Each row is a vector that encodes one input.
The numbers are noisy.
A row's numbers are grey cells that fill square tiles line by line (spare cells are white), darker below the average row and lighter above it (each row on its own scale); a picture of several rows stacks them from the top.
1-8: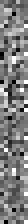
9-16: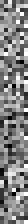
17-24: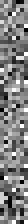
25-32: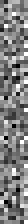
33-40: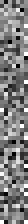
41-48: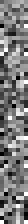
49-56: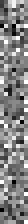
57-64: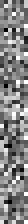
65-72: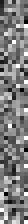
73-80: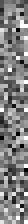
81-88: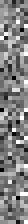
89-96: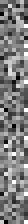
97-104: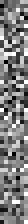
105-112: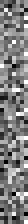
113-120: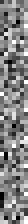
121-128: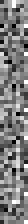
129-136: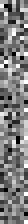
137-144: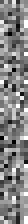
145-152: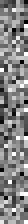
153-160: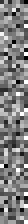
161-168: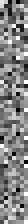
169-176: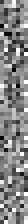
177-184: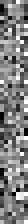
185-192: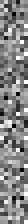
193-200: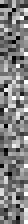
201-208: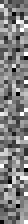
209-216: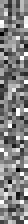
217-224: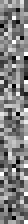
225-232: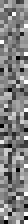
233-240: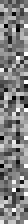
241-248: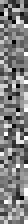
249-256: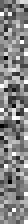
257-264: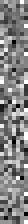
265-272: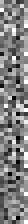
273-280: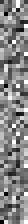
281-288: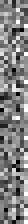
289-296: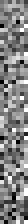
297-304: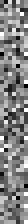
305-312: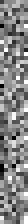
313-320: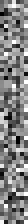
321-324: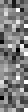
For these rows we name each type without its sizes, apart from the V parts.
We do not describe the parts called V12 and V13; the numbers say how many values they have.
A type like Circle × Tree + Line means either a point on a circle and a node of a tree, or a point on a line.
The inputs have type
Bool × List(Line) × V12 + V13.
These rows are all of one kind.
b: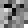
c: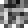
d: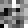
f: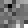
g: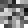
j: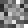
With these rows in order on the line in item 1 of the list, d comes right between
b and g.
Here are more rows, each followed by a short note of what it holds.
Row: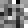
a true/false value and a value of V12, together with a list of two items
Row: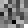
a true/false value and a value of V12, together with the empty list
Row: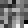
a true/false value and a value of V12, together with a list of two items
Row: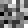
a true/false value and a value of V12, together with the empty list
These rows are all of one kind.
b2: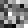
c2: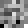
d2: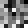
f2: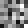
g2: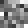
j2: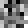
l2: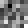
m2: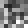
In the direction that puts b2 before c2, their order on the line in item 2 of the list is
d2, l2, b2, g2, f2, j2, m2, c2.
